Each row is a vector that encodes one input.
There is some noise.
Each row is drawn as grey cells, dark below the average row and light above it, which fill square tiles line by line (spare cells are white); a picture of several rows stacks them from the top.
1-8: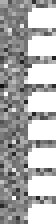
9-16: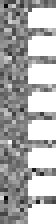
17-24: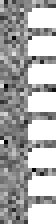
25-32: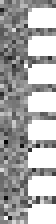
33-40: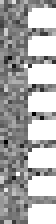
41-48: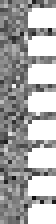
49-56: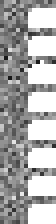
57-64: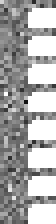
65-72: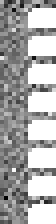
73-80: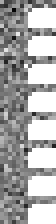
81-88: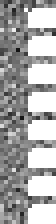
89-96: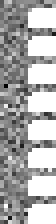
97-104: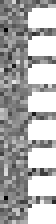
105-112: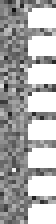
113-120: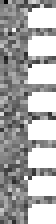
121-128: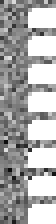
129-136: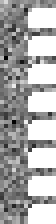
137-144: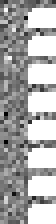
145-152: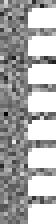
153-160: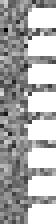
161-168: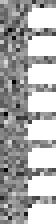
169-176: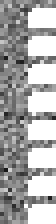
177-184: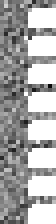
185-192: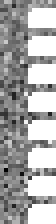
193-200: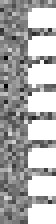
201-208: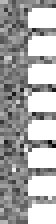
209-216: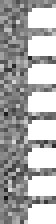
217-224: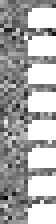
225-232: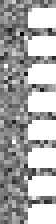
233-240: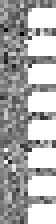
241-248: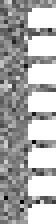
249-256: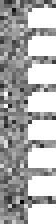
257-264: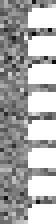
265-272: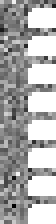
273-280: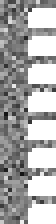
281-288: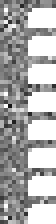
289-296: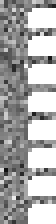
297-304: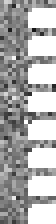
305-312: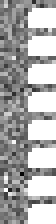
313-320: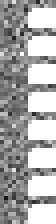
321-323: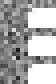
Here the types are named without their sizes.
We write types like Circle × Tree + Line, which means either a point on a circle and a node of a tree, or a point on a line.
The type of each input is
Circle × (Circle + Unit) × (Label + Line).
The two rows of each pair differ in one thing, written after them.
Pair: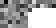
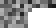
the place on the line
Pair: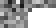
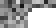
the place on one of the two circles
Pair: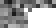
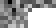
the place on one of the two circles
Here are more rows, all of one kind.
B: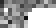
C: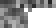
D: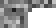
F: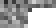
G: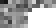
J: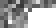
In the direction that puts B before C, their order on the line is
B, G, F, J, C, D.
